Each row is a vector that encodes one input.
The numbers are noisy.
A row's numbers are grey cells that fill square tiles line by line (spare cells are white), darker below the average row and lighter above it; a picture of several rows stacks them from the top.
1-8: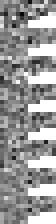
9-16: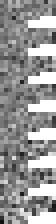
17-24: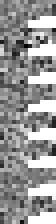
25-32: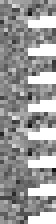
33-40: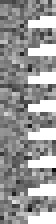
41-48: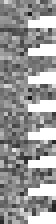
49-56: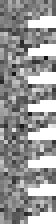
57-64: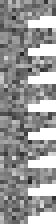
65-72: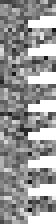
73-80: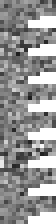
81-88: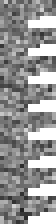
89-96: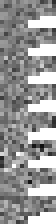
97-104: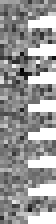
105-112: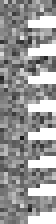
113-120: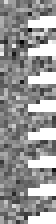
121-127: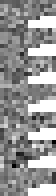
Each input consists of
either one of 7 labels, or a point on a 5-point line and a true/false value.
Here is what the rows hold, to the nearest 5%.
About 65% of them hold one of 7 labels. The rest hold a point on a 5-point line and a true/false value.
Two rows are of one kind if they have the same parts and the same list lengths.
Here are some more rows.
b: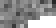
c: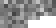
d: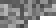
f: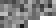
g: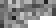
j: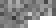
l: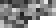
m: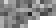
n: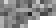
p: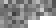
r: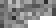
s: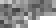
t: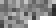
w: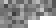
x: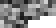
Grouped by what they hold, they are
b, c, g, j, m, n, p, r, s, t, w
d, f, l, x

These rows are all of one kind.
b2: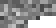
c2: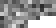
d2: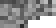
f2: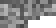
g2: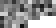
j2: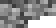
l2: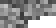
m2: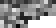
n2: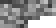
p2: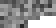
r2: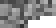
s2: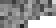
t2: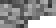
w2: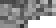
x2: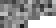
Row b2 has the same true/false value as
c2, d2, n2 and w2.
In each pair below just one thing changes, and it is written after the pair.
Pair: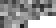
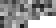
the true/false value
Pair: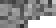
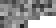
the place on the 5-point line
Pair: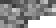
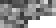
the place on the 5-point line
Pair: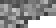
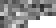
the true/false value
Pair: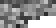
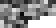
the place on the 5-point line
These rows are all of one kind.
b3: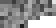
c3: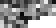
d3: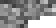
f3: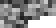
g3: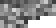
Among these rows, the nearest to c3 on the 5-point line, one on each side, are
d3 and g3.
